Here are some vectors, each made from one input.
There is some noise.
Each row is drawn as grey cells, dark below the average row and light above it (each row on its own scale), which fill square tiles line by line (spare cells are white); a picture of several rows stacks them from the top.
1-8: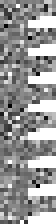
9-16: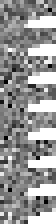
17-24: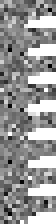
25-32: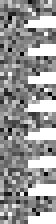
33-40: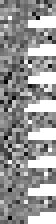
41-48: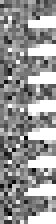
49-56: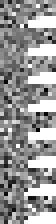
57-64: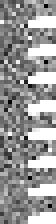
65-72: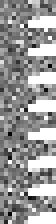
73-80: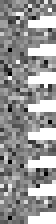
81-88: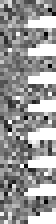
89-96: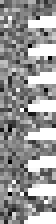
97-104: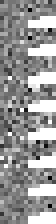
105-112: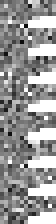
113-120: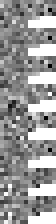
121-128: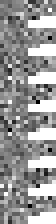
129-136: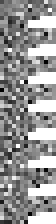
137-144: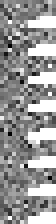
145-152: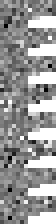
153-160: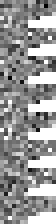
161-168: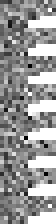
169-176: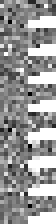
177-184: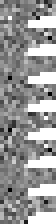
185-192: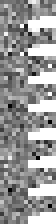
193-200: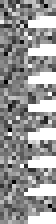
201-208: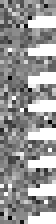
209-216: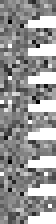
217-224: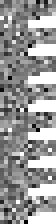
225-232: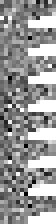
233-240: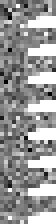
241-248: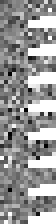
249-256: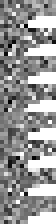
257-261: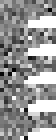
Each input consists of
either a point on a 5-point line, or four true/false values.
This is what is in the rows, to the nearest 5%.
About 15% of them hold a point on a 5-point line. The rest hold four true/false values.
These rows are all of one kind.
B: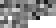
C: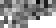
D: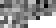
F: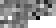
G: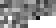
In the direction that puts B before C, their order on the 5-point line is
F, B, G, D, C.
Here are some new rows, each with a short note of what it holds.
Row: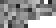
four true/false values
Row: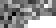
four true/false values
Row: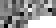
four true/false values
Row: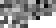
a point on a 5-point line
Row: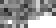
four true/false values
